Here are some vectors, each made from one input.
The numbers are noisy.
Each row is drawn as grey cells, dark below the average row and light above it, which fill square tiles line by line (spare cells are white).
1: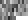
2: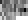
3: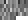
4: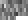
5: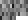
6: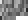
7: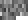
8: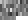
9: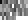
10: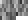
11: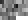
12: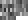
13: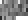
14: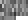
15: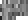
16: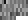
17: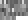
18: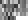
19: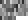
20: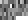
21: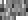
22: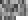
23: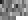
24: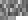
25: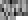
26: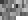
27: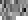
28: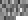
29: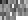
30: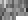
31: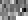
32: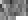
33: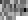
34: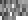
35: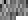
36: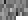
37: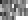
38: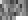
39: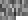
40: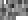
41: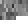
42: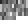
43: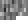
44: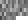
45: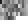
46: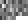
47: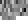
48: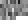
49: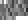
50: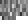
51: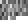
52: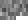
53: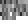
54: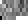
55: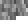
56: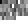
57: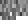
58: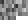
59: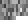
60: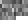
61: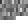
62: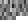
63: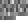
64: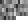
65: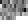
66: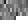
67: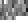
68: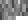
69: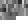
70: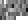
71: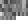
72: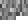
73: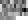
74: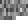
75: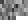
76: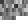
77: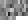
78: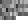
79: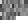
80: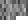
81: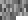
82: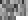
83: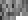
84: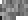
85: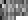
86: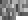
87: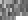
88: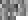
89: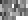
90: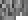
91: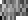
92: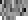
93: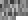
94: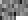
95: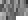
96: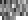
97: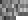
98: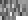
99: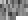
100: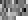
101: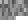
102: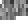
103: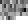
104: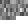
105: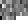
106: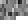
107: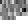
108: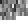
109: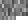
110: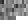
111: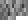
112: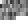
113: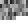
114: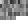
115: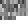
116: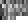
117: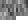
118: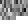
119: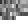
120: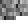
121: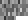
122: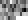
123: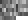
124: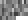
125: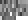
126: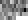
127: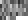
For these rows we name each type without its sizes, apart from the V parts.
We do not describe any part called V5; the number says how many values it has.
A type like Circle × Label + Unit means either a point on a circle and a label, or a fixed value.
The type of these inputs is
Bool × Bool × Bool + Label × (Line + V5).
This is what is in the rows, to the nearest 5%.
About 55% of them hold a label, together with either a point on a line, or a value of V5. The rest hold three true/false values.
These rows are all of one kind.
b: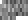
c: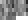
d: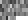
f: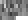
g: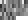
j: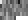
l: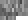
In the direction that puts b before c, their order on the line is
f, l, b, g, d, j, c.
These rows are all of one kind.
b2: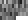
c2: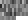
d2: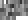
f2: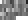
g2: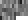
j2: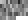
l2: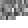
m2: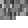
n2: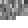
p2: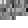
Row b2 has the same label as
c2, g2 and m2.
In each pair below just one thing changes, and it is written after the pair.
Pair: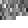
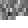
the value of V5
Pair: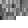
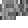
the label
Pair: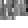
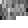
the value of V5
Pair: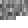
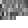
the value of V5
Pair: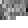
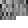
the label
